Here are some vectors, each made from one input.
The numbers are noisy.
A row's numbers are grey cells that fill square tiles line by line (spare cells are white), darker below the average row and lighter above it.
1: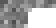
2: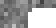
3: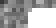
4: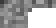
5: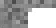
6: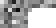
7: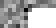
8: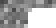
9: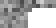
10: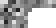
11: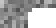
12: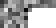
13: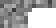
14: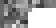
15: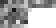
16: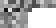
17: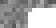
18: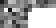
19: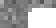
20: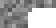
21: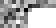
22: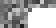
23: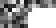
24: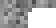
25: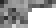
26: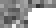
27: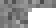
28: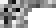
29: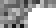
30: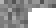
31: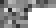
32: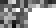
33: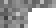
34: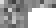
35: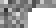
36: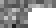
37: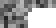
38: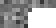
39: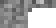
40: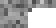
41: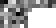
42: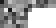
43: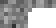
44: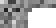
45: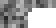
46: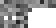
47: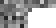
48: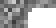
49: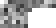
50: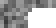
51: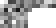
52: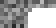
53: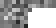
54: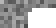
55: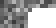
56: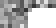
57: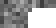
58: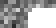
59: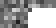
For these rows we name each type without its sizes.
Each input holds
a list of points on a line.
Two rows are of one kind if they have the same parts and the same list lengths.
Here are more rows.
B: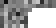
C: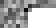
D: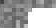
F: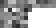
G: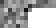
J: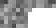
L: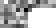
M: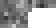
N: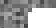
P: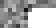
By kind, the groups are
B, M, N
C, F, G, L, P
D, J

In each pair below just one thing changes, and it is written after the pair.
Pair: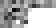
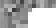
the place on the line in item 2 of the list
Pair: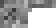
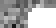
the place on the line in item 1 of the list
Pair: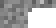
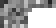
the place on the line in item 1 of the list
